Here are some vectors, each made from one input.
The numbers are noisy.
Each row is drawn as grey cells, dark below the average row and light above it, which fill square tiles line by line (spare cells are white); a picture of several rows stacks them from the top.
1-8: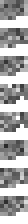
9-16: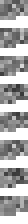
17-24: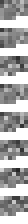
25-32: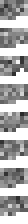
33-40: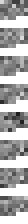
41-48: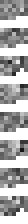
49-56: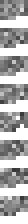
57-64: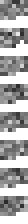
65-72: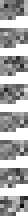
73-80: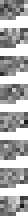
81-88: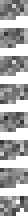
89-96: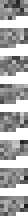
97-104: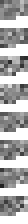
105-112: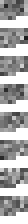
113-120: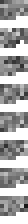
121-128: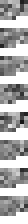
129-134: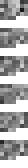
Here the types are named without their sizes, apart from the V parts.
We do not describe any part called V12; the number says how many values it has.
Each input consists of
either a point on a circle, or a point on each of two lines, or a value of V12.
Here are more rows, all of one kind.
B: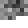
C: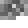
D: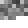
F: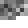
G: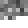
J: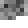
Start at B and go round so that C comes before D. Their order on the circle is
B, J, F, C, D, G.
